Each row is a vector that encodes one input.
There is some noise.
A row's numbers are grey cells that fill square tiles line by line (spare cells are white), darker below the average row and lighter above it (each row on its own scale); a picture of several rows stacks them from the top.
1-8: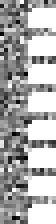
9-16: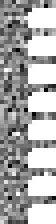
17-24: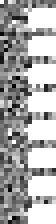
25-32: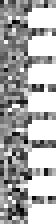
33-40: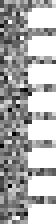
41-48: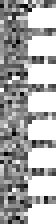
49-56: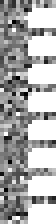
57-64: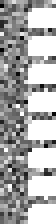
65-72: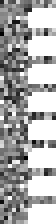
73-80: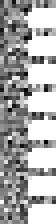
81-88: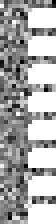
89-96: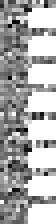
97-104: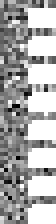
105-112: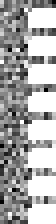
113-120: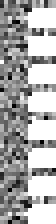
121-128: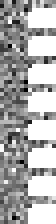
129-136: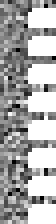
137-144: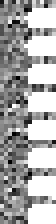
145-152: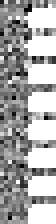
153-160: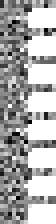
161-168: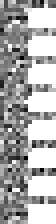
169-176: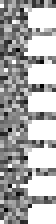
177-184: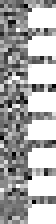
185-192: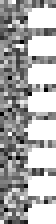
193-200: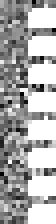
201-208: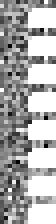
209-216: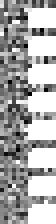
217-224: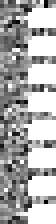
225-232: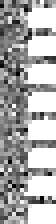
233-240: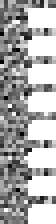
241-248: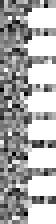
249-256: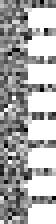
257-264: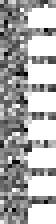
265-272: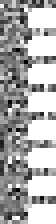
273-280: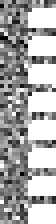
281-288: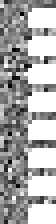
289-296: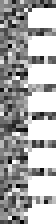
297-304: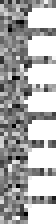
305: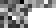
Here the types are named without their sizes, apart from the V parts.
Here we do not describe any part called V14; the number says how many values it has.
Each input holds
a value of V14, together with either a label, or a point on a line.
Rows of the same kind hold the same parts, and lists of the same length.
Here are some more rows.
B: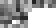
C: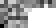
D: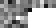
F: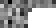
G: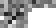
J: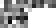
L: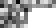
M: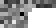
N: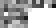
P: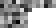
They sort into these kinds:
B, D, F, G, J, M, P
C, L, N

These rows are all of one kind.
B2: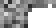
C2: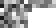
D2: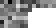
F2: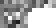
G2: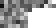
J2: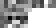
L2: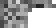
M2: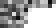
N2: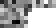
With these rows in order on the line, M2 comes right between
D2 and J2.
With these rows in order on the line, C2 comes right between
G2 and L2.
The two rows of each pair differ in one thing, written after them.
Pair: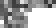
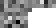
the label
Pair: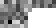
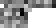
the value of V14
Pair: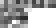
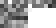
the label
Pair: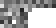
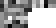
the label
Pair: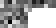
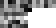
the label
